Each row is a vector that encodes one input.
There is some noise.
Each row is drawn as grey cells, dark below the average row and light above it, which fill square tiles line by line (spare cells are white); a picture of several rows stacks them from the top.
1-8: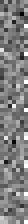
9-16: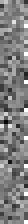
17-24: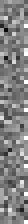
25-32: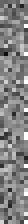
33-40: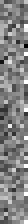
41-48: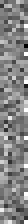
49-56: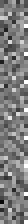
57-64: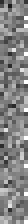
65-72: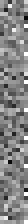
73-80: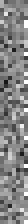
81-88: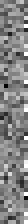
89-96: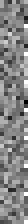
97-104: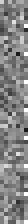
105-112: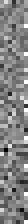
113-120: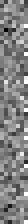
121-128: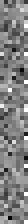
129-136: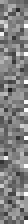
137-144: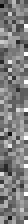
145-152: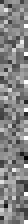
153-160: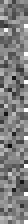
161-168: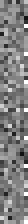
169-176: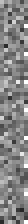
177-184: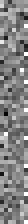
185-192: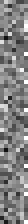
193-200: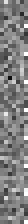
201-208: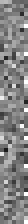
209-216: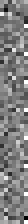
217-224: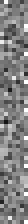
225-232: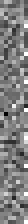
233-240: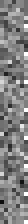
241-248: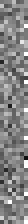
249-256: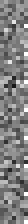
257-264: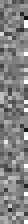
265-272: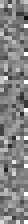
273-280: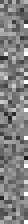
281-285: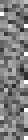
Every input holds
two labels (each one of 11), together with either a point on an 8-point line, or four true/false values.
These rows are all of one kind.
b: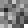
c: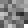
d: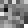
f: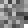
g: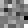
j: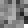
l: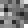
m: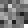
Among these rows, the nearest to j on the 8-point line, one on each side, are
f and g.
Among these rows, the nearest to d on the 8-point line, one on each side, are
b and l.
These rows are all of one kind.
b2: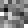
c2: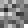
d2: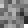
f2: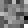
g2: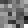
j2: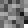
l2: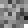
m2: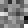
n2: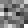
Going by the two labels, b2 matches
j2 and m2.
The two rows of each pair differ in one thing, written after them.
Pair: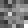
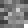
one of the two labels
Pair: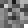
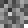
one of the four true/false values
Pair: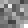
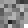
one of the two labels
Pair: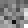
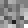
one of the two labels
